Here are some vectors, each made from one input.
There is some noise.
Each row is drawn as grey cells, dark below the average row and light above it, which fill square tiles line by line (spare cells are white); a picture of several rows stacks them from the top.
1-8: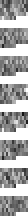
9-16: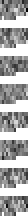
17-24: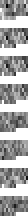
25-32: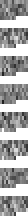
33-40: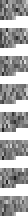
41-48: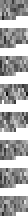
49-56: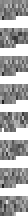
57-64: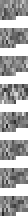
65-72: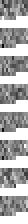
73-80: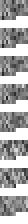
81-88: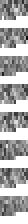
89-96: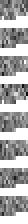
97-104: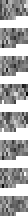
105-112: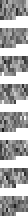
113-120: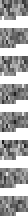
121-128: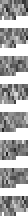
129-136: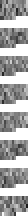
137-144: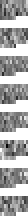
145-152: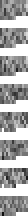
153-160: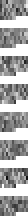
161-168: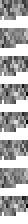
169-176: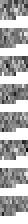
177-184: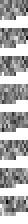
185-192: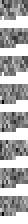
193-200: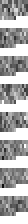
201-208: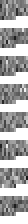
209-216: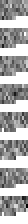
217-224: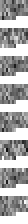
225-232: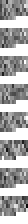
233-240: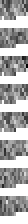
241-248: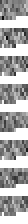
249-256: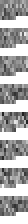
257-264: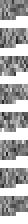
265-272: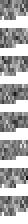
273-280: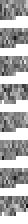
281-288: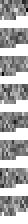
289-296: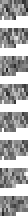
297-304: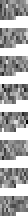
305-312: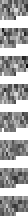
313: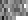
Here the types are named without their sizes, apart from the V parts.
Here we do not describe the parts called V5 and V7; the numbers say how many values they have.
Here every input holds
either a true/false value, a value of V5 and a value of V7, or a list of points on a circle.
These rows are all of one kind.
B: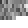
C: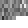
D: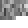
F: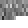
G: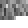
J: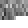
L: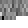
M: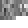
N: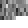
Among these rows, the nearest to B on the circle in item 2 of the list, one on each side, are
C and N.
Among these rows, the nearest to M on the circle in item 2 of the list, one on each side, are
C and D.
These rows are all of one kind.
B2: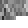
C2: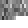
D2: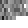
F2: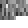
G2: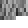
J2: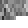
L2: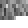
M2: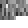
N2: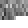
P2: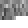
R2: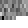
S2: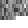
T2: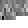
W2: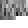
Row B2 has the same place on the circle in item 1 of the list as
D2, J2 and T2.
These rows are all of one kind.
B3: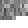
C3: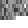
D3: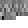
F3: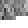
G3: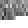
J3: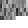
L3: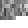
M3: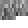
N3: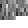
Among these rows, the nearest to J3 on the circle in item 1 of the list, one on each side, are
L3 and N3.
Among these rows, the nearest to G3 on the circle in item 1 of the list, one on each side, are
C3 and M3.
